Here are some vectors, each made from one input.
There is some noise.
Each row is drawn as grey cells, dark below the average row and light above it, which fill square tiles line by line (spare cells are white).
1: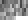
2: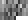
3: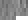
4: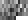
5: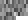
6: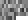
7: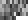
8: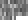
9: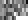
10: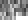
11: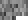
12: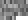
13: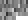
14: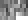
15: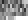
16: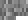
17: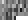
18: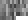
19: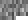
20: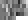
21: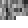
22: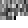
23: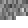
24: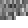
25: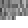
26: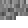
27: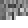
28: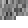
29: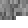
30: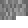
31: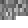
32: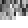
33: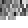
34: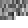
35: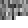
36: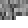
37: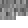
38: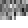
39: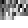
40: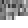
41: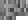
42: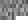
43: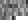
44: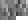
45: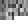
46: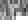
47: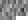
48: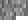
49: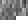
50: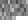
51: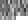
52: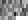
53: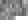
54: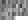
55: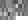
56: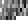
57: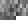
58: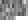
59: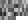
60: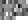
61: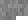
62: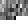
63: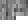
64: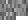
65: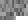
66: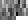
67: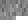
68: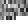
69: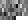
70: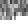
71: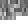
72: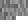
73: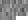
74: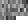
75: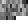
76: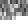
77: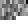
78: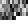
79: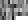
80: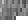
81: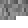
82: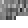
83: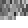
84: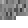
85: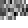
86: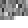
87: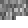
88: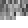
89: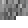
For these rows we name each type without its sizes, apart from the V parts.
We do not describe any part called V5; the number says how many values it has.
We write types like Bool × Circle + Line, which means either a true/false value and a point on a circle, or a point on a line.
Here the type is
Bool × Line × List(V5).
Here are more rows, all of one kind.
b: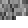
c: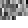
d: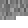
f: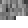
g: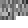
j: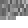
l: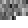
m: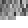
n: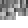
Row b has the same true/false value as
l and n.
